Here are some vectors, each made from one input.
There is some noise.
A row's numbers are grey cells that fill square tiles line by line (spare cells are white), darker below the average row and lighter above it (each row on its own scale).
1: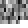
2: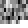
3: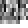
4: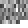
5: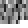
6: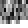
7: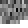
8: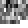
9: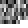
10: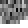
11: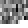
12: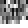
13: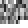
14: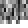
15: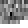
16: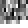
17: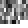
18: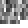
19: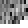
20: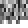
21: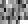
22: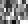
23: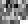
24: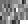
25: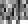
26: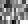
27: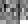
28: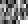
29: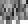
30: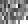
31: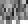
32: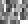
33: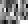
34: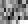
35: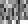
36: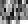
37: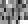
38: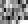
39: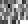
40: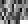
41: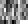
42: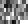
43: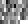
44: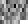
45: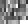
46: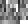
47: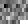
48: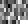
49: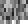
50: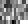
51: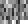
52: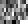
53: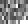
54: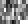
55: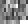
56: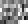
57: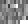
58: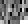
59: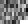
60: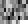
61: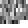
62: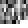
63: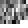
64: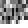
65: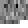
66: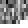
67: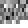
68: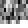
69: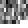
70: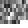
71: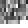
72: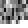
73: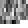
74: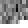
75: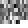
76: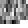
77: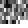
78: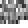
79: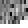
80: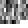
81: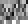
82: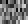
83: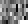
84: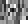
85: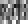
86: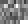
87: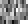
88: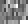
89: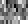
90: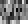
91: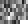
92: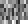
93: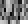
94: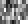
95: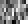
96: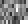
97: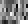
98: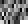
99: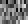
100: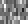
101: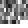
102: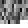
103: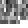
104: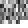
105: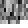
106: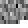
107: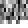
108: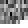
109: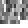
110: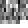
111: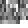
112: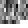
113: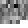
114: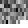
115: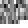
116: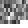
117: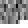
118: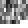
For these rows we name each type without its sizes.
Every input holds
a label and three true/false values.
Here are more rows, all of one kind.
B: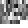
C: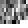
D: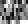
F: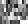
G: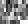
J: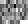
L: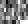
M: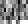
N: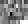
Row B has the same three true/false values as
F and G.
